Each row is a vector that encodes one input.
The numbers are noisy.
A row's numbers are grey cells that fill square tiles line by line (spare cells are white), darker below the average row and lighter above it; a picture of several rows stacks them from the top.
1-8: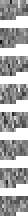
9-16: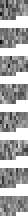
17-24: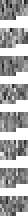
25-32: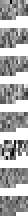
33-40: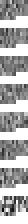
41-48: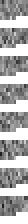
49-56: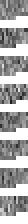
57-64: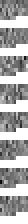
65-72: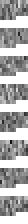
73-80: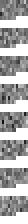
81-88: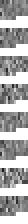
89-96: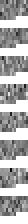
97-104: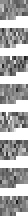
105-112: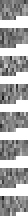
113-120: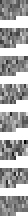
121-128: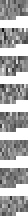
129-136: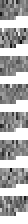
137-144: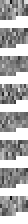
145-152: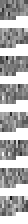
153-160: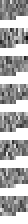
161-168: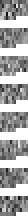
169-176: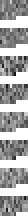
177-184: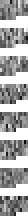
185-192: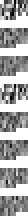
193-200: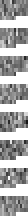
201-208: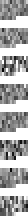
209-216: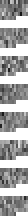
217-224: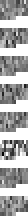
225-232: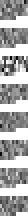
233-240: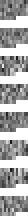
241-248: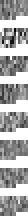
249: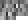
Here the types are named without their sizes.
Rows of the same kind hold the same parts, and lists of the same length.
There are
4 kinds of row.
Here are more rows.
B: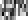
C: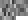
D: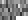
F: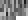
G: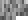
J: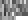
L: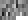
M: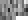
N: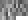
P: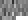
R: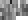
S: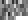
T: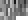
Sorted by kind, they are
B
C, J, N, P
D, G, M, R
F, L, S, T

